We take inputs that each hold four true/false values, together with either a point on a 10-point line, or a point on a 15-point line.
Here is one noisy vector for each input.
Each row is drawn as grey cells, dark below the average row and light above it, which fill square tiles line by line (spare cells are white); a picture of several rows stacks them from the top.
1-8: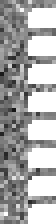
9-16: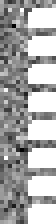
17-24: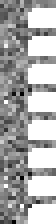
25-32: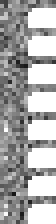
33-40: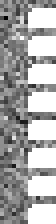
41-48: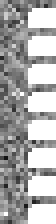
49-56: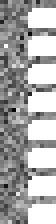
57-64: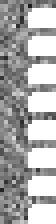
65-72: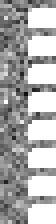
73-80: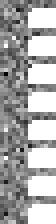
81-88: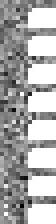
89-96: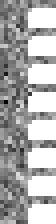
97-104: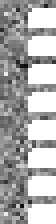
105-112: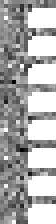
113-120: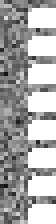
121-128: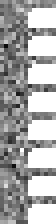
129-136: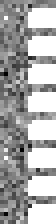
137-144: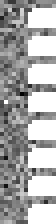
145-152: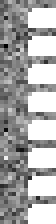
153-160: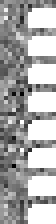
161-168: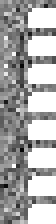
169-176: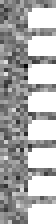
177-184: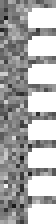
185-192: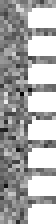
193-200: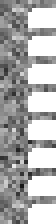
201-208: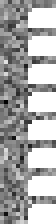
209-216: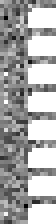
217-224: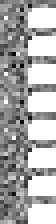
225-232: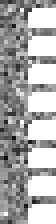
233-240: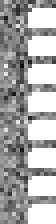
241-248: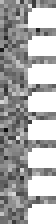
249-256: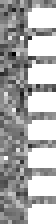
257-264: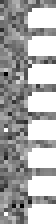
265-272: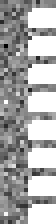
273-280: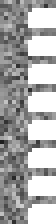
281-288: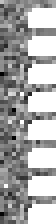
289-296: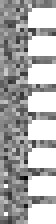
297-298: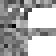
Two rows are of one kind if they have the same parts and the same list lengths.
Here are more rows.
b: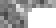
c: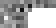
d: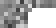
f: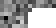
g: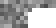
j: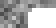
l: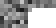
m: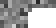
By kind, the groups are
b, c, g, j, m
d, f, l

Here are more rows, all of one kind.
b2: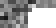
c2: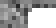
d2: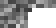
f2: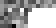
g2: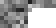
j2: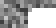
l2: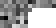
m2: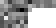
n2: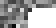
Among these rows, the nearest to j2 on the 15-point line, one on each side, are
c2 and m2.
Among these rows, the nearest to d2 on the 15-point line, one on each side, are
b2 and n2.
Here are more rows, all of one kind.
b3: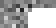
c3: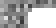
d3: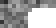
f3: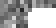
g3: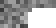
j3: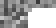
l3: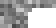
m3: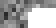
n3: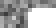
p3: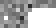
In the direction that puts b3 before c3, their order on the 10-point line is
b3, p3, c3, f3, n3, l3, m3, g3, d3, j3.
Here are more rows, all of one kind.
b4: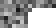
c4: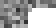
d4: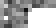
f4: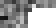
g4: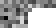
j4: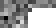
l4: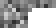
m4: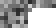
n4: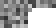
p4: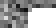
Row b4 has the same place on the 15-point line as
g4, m4 and n4.
